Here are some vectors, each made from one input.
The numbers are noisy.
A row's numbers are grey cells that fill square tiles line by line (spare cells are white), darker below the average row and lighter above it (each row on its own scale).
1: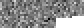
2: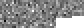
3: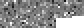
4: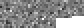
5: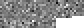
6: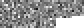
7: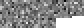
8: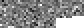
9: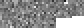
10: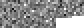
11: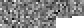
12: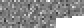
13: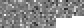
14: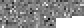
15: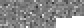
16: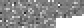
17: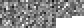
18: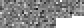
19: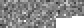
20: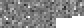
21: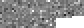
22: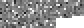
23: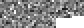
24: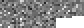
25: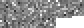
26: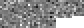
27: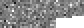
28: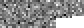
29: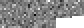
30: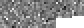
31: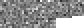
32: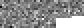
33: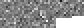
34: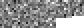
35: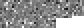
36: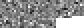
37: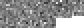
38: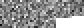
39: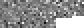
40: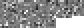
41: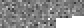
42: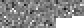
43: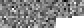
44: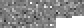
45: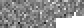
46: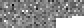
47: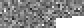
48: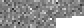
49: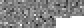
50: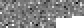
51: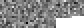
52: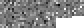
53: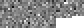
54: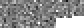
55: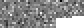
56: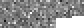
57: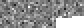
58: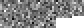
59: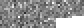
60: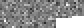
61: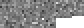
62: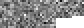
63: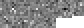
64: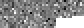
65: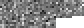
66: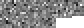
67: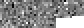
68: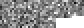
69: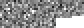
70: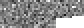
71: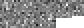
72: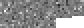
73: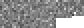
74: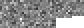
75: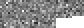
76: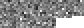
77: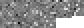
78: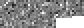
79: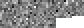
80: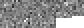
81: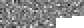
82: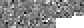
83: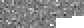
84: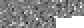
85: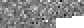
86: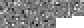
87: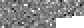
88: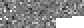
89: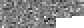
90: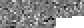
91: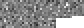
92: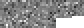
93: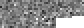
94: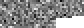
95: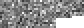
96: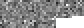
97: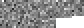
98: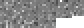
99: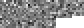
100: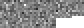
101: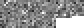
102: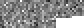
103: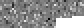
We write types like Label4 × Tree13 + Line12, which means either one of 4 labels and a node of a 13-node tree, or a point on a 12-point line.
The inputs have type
Bool × (Circle6 + Line5) × Line4.
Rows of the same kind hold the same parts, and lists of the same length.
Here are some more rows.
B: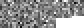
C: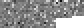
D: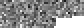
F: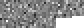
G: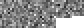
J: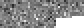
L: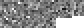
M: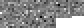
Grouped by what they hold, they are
B, C, F
D, G, J, L, M

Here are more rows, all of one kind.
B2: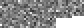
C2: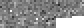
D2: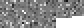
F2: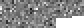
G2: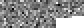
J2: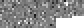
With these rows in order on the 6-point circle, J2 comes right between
D2 and F2.
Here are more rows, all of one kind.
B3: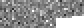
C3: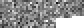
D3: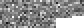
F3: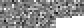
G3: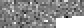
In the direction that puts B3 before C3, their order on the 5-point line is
F3, D3, B3, C3, G3.
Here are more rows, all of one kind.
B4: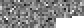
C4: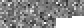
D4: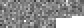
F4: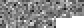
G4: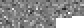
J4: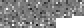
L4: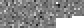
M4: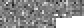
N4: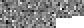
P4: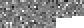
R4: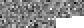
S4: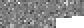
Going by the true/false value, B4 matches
C4, F4 and P4.
